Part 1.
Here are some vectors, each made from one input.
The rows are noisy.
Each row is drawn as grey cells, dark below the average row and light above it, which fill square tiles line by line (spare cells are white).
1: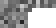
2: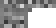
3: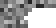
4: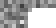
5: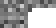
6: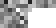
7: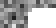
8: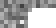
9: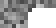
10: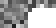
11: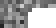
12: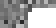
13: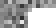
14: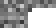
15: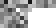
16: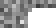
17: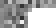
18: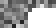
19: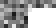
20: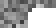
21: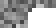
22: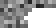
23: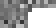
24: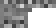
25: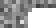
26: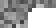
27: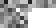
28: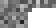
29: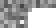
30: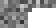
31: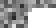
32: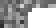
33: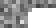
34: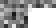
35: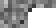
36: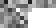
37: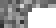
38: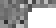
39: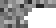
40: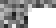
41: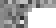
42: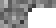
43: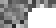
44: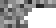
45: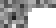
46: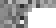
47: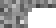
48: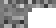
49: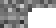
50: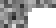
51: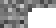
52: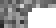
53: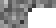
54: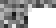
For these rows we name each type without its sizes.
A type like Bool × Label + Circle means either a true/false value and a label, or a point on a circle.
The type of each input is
Line + Tree.
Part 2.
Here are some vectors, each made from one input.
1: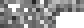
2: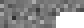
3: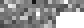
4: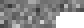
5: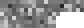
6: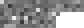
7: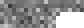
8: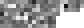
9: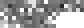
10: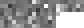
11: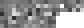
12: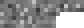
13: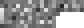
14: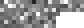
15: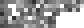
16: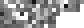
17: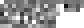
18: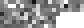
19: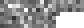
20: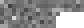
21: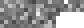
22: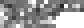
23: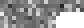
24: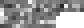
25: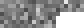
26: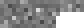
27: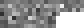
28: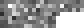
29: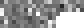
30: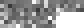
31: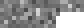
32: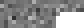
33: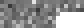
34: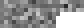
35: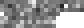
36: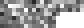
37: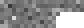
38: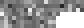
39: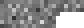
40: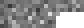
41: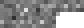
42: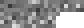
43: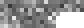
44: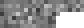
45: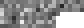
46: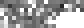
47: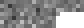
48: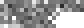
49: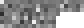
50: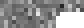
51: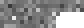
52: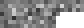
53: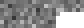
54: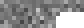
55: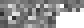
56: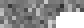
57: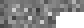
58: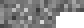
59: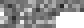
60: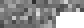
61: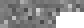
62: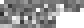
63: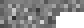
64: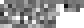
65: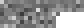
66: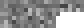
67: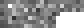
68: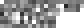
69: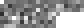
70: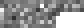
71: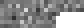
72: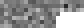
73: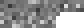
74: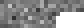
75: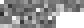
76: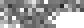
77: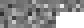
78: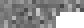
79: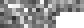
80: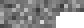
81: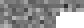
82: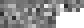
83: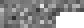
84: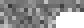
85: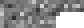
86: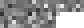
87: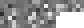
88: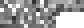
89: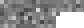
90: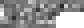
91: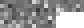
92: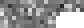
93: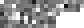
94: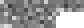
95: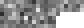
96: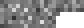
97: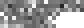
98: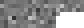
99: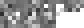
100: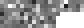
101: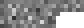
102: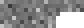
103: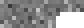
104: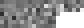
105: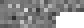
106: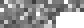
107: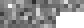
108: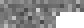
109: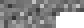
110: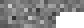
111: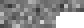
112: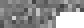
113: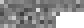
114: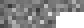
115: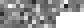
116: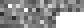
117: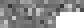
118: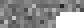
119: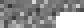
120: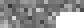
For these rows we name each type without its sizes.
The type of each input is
Bool × Label.
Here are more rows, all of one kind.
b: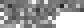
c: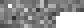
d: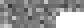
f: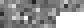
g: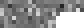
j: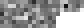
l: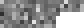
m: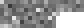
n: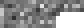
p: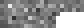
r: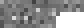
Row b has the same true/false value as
c, n and p.
